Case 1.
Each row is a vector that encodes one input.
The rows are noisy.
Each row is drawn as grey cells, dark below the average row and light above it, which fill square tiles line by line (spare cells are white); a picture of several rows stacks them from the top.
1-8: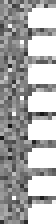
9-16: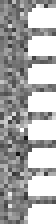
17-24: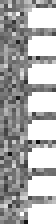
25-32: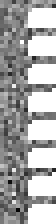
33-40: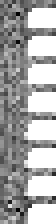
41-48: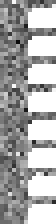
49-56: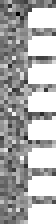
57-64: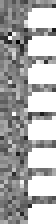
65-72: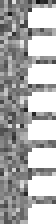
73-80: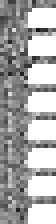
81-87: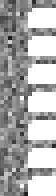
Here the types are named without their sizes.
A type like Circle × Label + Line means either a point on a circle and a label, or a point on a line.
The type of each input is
Bool × Bool × Bool × Bool + Line.
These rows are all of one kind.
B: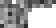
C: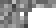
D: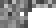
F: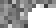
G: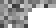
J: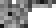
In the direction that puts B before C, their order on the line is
B, J, D, C, F, G.
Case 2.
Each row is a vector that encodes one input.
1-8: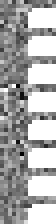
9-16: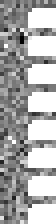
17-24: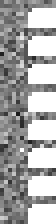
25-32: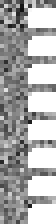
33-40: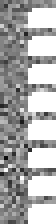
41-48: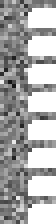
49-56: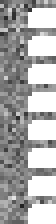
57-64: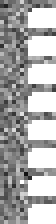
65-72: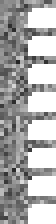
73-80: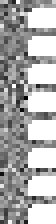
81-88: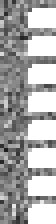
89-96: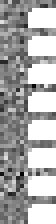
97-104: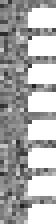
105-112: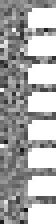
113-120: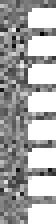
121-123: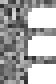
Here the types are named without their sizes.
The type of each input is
(Bool × Bool × Bool × Bool + Unit) × Tree.
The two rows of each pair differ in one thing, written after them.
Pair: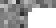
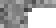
one of the four true/false values
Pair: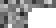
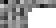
one of the four true/false values
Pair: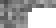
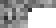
one of the four true/false values
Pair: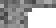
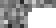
the node of the tree
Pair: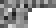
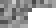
the node of the tree
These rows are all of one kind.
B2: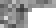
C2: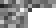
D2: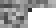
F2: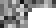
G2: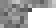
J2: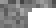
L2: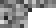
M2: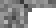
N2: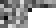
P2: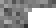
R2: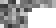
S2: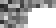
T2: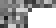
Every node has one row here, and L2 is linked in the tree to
D2 and M2.
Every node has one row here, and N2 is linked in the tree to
C2 and D2.
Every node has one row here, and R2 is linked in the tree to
M2 and S2.
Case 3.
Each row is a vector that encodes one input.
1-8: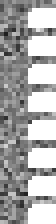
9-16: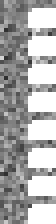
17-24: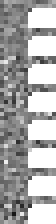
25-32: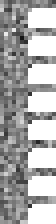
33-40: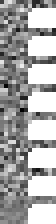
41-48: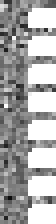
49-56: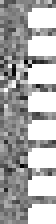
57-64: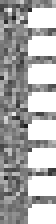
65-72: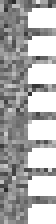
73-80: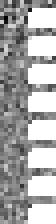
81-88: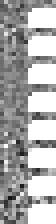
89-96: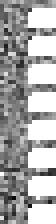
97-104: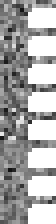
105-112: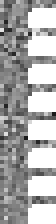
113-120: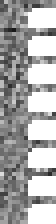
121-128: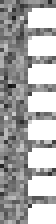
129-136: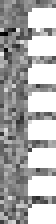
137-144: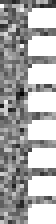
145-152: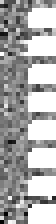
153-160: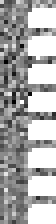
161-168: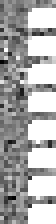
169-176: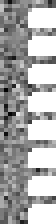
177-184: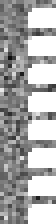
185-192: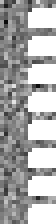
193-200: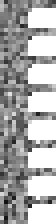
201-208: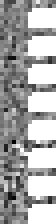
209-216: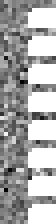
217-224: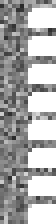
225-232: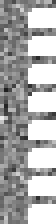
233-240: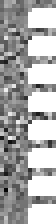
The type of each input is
Bool × Bool × Bool × Bool + Tree13 + Unit.
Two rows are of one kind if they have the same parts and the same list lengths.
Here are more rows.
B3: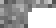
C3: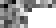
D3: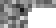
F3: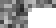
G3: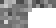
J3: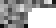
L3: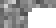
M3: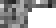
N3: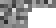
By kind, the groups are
B3, C3, J3, M3
D3, F3, G3, L3
N3

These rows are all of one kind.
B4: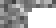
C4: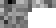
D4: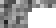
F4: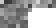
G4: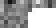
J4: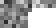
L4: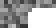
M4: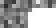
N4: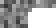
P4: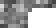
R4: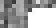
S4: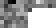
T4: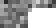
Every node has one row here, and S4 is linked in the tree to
C4.
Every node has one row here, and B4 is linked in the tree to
F4 and T4.
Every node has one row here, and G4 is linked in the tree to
C4 and P4.
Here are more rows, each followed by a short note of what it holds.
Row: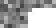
four true/false values
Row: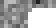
four true/false values
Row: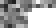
a node of a 13-node tree
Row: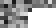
a fixed value
